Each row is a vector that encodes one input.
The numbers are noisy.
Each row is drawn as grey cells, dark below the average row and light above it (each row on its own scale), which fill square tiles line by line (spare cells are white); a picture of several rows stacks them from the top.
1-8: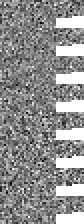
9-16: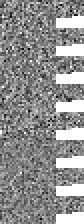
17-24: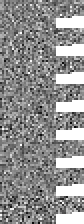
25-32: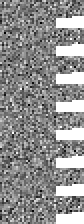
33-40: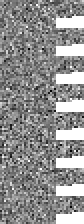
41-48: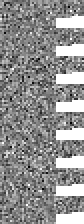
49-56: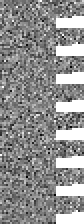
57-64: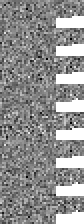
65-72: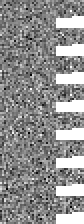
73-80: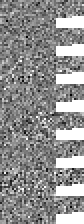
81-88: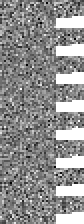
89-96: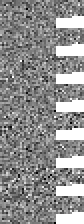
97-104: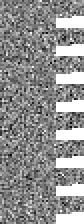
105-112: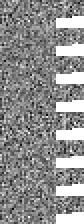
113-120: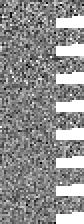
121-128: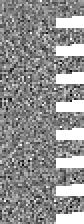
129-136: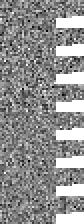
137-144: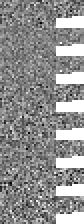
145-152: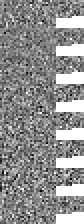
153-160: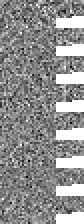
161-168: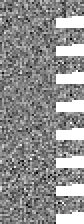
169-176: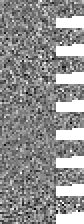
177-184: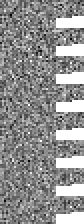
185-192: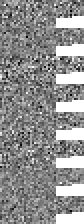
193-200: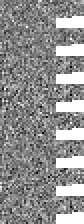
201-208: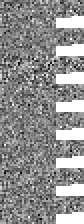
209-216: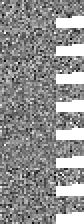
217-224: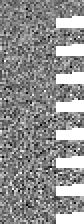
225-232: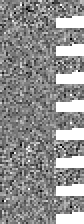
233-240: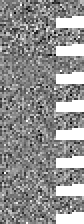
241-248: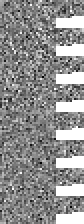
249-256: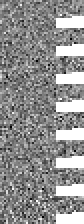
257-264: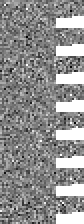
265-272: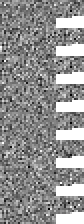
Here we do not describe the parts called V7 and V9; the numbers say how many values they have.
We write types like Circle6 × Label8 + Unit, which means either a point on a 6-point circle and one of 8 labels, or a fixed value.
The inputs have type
List2(Bool × V7) + Tree8 × V9.
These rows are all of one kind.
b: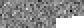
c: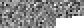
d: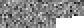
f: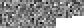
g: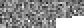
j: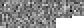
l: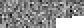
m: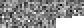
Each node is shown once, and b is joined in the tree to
f and g.
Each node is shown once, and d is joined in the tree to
l.
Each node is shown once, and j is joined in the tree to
m.
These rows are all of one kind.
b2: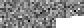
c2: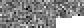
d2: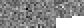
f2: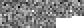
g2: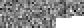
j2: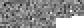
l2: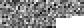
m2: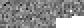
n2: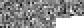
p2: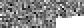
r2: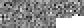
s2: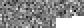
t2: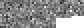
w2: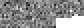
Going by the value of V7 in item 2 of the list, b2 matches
f2, r2, s2 and w2.
